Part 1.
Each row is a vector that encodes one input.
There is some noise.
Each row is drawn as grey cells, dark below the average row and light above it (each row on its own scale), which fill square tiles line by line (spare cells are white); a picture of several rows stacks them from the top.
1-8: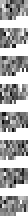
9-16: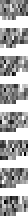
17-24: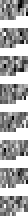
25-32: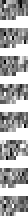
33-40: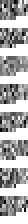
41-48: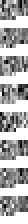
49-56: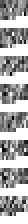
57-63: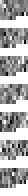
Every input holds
a true/false value, together with either a point on a 9-point circle, or a fixed value.
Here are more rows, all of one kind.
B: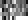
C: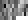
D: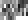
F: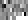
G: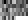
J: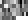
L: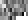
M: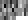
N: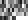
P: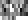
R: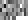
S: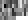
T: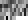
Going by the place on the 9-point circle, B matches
G, M and S.
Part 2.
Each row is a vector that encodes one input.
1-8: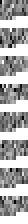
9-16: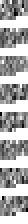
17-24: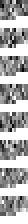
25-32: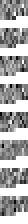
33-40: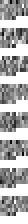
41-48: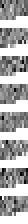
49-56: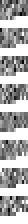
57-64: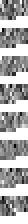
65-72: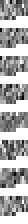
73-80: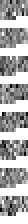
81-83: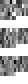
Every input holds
a true/false value, together with either a point on a 9-point circle, or a fixed value.
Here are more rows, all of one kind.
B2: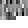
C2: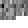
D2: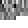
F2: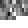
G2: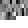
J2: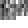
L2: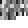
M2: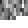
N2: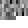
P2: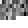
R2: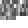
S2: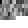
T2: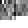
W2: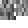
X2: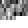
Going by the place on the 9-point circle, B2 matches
F2, G2, N2 and W2.
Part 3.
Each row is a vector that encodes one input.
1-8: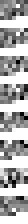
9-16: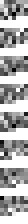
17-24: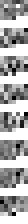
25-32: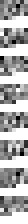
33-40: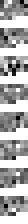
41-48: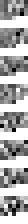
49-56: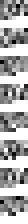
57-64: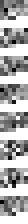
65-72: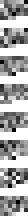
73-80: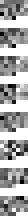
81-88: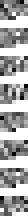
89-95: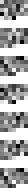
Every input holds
a list of up to two points on a 6-point line.
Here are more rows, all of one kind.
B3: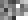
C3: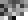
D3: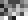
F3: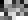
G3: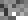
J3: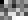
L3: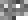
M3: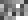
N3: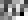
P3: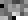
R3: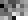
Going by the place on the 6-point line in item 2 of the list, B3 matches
C3, D3, M3 and N3.
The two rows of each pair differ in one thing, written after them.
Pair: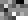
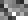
the place on the 6-point line in item 2 of the list
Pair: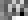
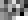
the place on the 6-point line in item 2 of the list
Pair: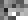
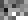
the place on the 6-point line in item 2 of the list
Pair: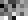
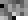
the place on the 6-point line in item 2 of the list
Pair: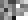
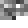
the place on the 6-point line in item 2 of the list
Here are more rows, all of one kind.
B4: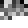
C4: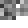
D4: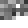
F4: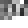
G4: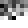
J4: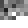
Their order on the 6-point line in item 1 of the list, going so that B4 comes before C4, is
B4, J4, G4, C4, D4, F4.
